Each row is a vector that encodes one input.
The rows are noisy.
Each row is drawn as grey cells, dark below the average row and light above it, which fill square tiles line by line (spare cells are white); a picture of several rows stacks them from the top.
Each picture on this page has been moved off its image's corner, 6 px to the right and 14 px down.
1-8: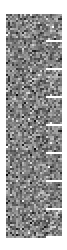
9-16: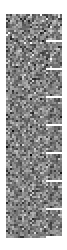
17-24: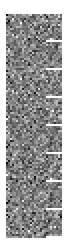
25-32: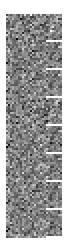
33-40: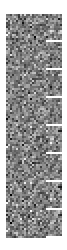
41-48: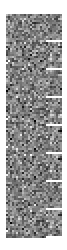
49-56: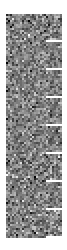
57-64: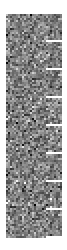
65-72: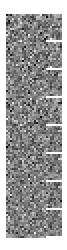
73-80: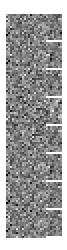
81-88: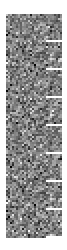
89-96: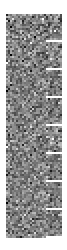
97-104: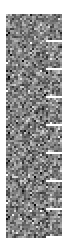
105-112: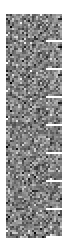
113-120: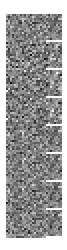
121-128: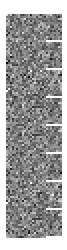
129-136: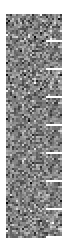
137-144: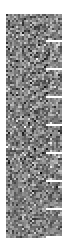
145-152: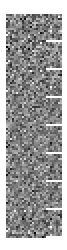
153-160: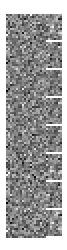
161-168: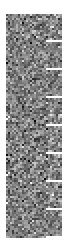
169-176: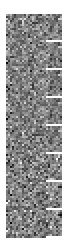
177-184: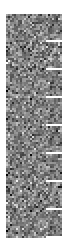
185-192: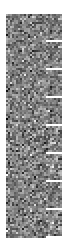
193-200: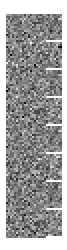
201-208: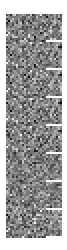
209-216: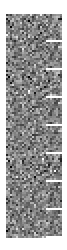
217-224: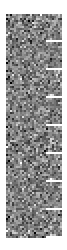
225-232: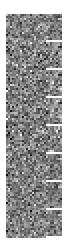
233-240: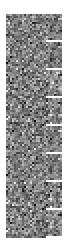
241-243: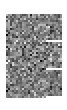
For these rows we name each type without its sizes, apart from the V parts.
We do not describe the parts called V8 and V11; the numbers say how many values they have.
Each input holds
either a point on a circle and a value of V8, or a true/false value and a value of V11.
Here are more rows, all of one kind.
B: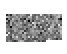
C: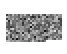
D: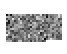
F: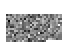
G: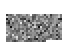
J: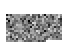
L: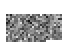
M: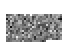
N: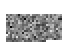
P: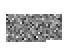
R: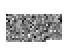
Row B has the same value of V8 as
G, M and N.
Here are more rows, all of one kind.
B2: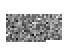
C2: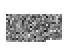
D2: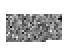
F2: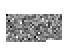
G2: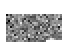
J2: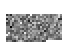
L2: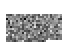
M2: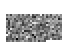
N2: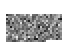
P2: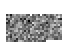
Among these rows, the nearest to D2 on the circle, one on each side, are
C2 and F2.
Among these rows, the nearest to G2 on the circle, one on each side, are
J2 and N2.
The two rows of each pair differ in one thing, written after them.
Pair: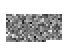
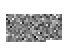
the value of V8
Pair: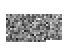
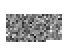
the value of V8
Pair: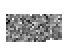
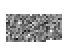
the place on the circle
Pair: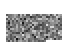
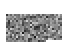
the value of V8
